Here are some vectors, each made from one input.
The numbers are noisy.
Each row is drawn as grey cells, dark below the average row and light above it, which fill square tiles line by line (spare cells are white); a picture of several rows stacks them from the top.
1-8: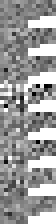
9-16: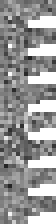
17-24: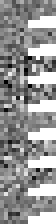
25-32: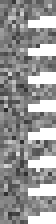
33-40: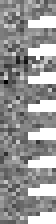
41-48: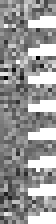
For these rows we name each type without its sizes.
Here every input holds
a list of points on a line.
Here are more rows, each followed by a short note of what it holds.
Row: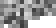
a list of one item
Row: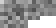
a list of two items
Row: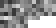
the empty list
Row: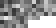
the empty list
